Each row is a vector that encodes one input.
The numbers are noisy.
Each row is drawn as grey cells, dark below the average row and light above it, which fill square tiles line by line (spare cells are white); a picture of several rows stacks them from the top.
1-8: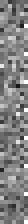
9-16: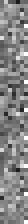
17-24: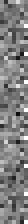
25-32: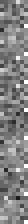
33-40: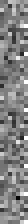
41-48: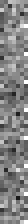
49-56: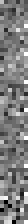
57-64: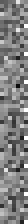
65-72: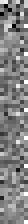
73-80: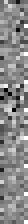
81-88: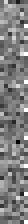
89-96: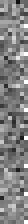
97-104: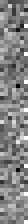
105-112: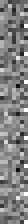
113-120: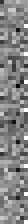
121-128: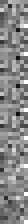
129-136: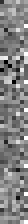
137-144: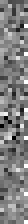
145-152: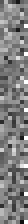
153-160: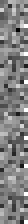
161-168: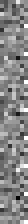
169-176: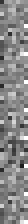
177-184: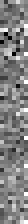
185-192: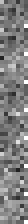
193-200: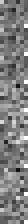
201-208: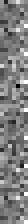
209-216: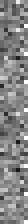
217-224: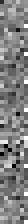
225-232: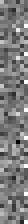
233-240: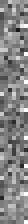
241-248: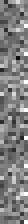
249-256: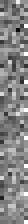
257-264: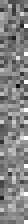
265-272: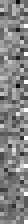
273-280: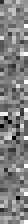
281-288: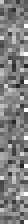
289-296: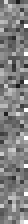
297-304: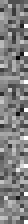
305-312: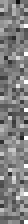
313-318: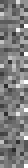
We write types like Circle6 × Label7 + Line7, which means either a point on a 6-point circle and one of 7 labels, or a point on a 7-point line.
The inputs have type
Bool × Bool × Bool + Unit.
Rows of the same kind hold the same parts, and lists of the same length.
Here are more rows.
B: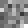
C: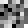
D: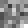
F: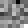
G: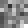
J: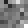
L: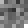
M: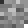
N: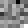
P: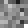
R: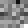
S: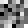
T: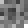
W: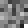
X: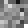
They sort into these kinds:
B, D, F, G, J, L, M, N, P, R, T, W, X
C, S

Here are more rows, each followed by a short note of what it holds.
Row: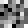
a fixed value
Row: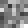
three true/false values
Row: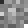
three true/false values
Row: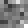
three true/false values
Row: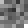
three true/false values
